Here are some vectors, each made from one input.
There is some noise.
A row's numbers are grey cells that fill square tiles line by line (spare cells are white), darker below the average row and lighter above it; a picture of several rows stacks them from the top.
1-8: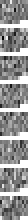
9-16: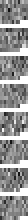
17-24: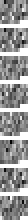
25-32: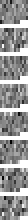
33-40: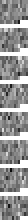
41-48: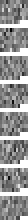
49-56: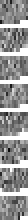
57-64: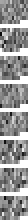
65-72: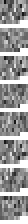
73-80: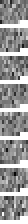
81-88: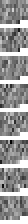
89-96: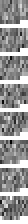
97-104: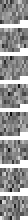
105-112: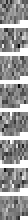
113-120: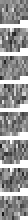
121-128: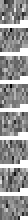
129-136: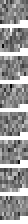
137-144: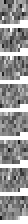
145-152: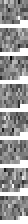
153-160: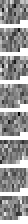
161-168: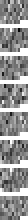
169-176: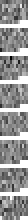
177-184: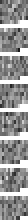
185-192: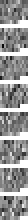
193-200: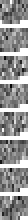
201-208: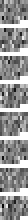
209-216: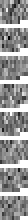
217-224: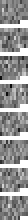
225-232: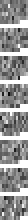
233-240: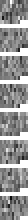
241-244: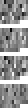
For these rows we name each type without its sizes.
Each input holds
a point on a circle, together with a list of points on a line.
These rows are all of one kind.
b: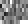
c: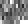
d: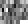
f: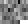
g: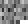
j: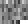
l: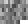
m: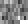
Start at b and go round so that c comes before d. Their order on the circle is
b, l, m, f, j, c, d, g.
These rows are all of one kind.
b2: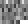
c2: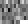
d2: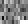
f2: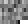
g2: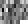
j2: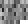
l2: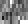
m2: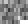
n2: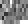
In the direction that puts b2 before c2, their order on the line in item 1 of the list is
g2, j2, f2, b2, c2, m2, d2, l2, n2.
